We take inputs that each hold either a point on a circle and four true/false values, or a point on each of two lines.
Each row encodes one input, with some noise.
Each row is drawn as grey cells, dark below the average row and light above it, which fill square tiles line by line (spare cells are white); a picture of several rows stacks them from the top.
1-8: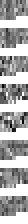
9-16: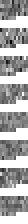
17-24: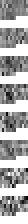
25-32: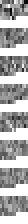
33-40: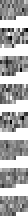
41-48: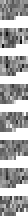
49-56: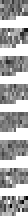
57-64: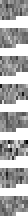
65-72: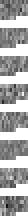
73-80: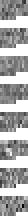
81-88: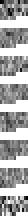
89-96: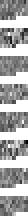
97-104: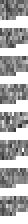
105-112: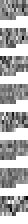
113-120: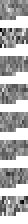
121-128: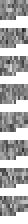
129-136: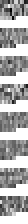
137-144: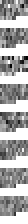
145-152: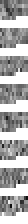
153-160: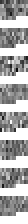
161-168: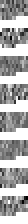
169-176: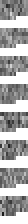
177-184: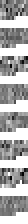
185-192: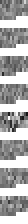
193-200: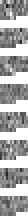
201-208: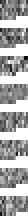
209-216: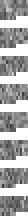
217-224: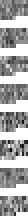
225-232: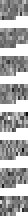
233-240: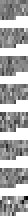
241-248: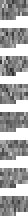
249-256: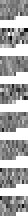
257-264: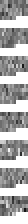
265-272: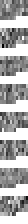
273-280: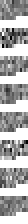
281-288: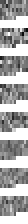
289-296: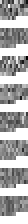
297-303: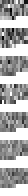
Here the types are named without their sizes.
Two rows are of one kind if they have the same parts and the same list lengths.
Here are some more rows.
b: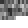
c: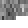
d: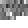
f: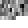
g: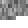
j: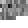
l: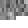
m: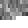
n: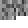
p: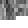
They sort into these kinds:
b, c, d, g, j, l, m, n, p
f

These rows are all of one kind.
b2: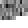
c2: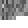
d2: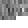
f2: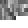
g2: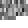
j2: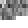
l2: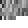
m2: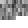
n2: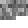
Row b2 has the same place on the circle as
c2, d2 and f2.
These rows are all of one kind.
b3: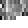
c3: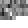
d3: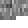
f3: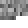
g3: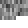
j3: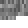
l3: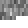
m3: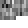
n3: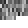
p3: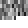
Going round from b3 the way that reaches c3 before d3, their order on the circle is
b3, f3, c3, l3, d3, g3, m3, p3, n3, j3.
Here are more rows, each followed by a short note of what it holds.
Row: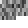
a point on a circle and four true/false values
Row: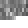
a point on a circle and four true/false values
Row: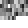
a point on each of two lines
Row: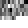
a point on each of two lines
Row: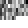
a point on each of two lines
